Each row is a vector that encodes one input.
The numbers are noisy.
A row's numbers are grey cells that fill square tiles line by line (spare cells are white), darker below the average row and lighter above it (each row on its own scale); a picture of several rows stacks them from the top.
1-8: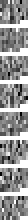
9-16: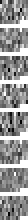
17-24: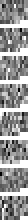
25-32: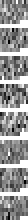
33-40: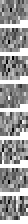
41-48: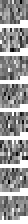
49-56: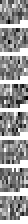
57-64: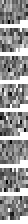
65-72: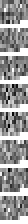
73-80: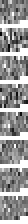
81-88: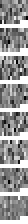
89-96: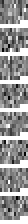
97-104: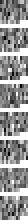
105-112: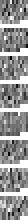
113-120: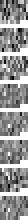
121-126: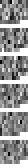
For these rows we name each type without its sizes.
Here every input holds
either two labels, or a point on a line.
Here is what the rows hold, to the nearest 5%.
About 75% of them hold two labels. The rest hold a point on a line.
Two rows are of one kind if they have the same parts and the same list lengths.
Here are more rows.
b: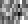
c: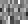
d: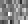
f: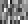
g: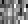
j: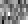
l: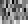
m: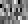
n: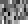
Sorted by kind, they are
b, c, d, f, g, j, m
l, n

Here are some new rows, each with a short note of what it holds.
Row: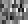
two labels
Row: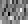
a point on a line
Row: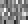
two labels
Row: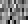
two labels
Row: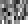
a point on a line
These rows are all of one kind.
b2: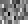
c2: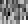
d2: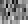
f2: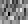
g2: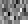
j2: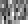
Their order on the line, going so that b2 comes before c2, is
j2, b2, g2, f2, d2, c2.
